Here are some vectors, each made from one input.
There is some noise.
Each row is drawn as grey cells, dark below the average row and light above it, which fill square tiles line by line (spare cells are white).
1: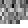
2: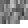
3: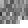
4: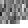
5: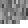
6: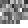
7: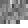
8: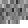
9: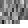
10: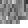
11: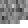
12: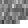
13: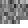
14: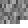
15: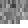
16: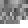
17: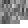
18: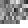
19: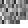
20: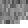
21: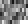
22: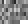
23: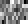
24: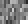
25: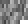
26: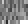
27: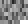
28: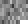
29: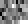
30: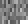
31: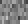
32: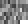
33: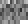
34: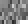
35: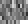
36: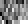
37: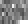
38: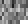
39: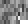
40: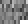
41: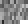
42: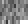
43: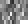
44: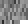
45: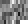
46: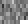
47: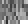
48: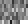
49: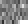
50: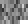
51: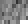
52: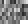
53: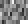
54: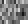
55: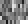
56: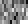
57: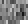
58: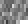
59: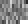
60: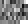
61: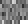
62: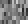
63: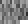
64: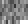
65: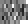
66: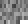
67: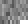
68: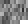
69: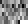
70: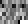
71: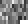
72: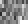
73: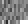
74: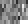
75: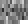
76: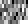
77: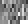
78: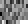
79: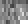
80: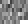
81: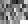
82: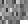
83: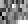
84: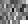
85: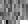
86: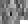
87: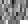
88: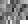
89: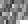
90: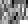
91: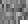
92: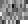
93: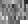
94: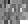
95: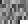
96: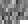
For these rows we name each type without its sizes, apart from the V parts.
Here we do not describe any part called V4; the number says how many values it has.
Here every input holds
a point on a line, together with a list of items, each a true/false value and a value of V4.
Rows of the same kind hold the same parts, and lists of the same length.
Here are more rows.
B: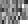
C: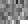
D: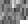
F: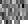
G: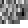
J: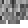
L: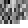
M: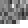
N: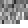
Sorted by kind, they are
B, C, L, N
D, F, M
G, J

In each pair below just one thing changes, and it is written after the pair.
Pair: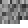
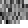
the true/false value in item 1 of the list
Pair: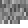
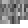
the true/false value in item 2 of the list
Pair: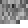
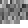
the value of V4 in item 1 of the list
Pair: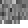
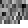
the value of V4 in item 2 of the list
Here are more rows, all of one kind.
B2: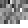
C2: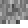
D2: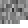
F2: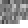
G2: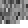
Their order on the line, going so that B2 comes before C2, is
B2, G2, C2, D2, F2.
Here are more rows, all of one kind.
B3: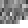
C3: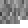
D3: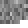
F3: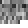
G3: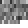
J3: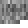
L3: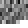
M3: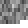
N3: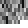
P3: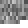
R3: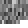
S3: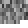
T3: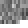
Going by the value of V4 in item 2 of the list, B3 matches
L3, N3, R3 and S3.
